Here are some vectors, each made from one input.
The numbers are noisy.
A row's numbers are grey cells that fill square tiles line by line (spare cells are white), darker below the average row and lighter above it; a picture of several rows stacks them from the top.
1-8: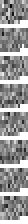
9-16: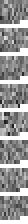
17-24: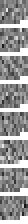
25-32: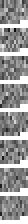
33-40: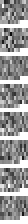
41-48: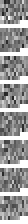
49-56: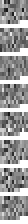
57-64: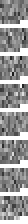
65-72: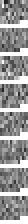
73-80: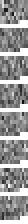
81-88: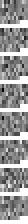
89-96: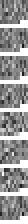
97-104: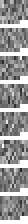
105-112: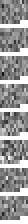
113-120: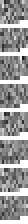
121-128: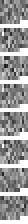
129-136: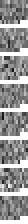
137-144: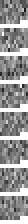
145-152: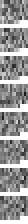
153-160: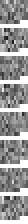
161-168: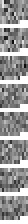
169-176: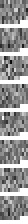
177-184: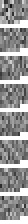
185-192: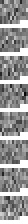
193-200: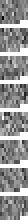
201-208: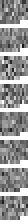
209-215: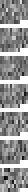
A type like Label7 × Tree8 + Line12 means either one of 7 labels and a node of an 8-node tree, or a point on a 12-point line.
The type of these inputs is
(Bool × Bool × Bool + Unit) × Tree8.
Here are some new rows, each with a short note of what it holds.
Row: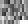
a node of an 8-node tree
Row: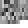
a node of an 8-node tree
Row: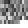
a node of an 8-node tree
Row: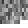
a node of an 8-node tree and three true/false values
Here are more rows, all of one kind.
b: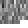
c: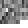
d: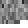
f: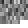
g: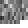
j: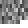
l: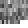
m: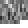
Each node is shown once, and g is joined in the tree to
c, j and m.
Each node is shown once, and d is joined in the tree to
m.
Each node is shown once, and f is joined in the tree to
b and c.
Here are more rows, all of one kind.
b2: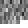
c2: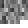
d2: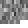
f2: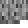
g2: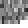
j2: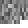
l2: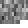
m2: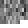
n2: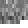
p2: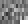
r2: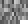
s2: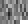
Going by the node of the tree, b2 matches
c2, d2, m2 and r2.
